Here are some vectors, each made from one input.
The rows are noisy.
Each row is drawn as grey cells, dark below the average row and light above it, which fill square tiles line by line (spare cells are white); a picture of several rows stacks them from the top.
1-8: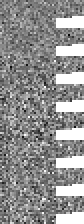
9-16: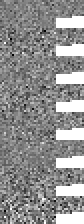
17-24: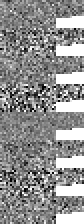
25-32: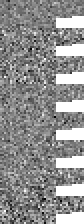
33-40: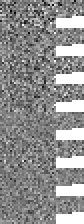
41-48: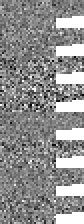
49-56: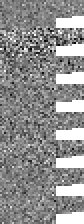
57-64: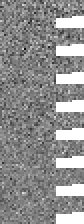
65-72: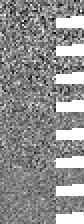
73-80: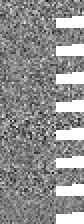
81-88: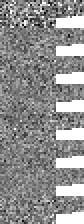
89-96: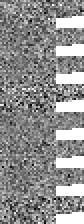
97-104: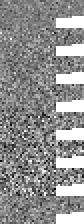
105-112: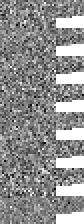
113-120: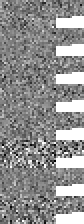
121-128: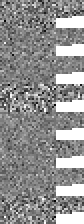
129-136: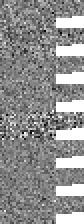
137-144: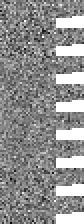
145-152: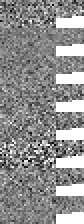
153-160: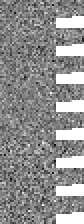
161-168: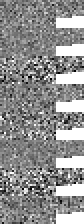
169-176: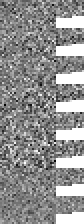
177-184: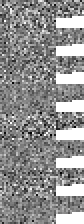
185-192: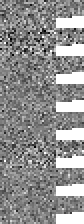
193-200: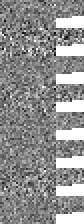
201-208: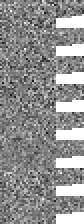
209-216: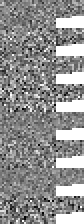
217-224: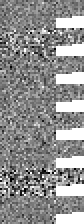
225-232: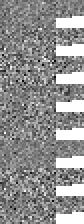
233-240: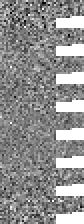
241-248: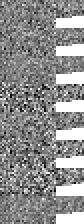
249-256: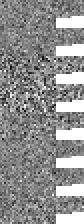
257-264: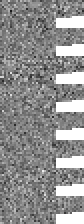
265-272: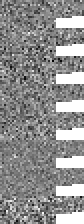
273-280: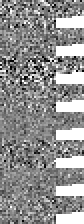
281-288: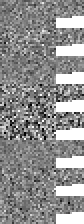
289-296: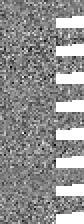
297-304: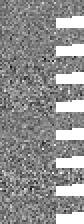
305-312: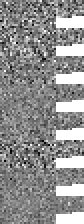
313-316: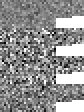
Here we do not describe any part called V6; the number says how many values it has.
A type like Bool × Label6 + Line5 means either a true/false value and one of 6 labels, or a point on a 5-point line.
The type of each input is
Circle9 × ((Circle11 + Line12) × V6 + Line11).
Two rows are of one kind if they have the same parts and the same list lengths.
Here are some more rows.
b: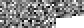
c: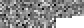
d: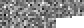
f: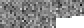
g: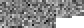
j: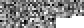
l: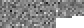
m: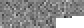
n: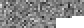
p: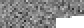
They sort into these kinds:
b, c, f, j, n, p
d, l
g, m

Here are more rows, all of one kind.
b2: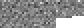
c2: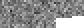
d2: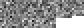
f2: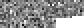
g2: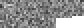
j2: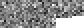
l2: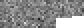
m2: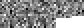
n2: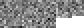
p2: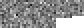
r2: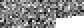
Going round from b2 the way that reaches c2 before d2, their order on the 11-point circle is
b2, g2, l2, r2, m2, c2, n2, d2, j2, f2, p2.
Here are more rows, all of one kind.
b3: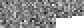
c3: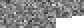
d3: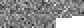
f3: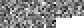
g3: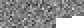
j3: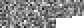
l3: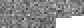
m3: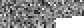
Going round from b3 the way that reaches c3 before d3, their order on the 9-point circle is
b3, c3, g3, d3, l3, f3, j3, m3.
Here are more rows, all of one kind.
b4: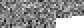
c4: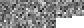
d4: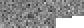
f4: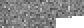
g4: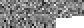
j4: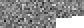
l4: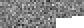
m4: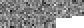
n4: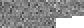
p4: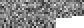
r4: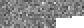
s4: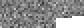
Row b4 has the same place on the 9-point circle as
f4 and r4.
